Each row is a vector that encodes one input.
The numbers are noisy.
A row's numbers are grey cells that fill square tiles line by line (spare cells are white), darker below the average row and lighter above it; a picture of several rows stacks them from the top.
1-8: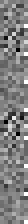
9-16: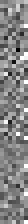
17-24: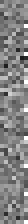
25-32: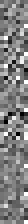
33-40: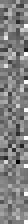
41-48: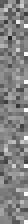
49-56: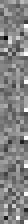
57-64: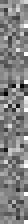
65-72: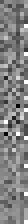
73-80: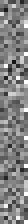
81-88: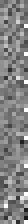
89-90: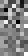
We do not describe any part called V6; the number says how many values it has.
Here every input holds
either a point on a 5-point line and a true/false value, or a value of V6.
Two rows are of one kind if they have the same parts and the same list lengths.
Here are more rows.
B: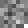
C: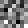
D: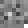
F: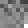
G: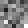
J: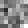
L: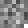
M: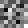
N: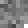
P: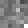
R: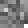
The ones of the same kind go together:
B, F, G, L, N, P
C, D, J, M, R

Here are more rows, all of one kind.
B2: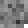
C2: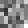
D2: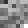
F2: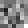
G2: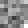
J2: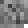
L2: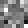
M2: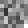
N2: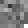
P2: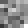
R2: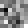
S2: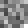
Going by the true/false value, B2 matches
J2, L2 and N2.
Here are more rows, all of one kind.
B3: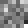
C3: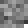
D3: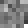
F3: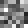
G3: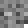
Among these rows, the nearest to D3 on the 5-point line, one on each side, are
B3 and F3.
